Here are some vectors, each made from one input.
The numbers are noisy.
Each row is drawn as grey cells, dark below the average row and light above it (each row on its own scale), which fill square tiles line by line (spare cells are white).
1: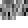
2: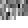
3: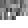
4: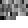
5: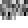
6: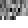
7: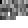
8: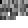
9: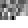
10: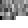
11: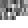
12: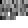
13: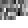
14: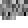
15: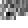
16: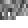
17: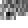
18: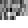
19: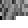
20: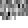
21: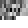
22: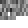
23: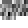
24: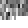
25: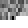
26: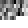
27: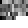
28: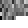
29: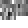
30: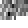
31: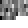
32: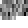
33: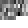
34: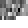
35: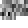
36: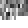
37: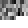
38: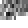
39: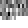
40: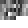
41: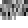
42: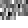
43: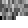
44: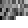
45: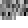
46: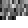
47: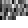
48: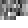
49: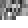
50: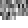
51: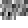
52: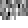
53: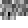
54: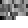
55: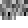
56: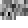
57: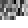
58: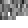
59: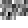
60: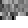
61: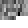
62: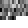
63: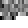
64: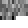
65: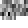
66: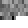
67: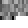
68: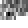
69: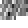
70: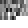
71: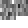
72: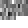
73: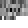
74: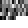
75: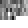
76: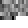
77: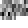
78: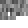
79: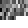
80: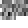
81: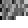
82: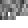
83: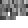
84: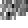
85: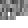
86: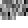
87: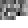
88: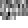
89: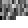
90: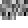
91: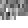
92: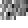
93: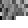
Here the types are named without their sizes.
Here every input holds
either a point on a line and a true/false value, or a node of a tree.
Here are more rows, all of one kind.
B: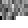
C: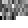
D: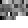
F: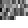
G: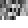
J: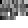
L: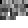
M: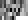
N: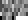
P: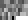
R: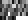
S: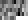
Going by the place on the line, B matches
C, G, M and N.
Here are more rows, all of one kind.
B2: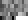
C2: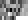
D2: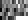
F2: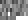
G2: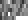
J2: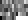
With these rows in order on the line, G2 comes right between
B2 and F2.
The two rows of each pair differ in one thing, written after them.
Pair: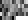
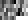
the true/false value
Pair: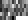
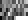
the place on the line
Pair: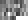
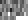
the place on the line
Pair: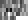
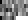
the true/false value
